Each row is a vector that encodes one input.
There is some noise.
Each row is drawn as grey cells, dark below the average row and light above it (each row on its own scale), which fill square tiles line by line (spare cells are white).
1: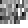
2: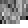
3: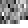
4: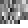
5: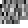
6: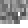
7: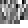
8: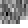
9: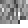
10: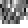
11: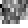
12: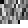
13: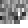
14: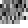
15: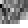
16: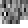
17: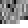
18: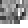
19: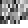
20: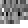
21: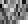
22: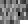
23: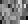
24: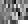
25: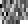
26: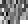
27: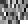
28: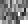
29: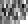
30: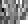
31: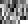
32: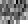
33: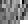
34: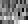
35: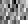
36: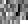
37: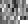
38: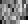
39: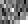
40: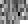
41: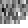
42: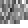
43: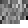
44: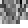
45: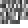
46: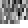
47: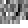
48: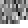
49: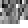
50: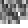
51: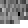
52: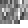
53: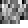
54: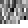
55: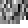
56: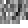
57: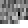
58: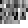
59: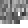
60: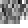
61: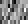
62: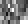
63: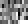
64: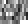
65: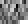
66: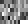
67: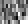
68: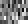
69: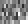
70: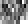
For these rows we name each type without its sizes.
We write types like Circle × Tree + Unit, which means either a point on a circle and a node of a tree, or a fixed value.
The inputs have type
List(Line).
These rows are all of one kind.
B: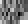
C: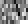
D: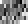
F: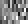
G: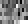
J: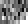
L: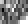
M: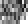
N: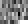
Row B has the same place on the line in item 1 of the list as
D and M.
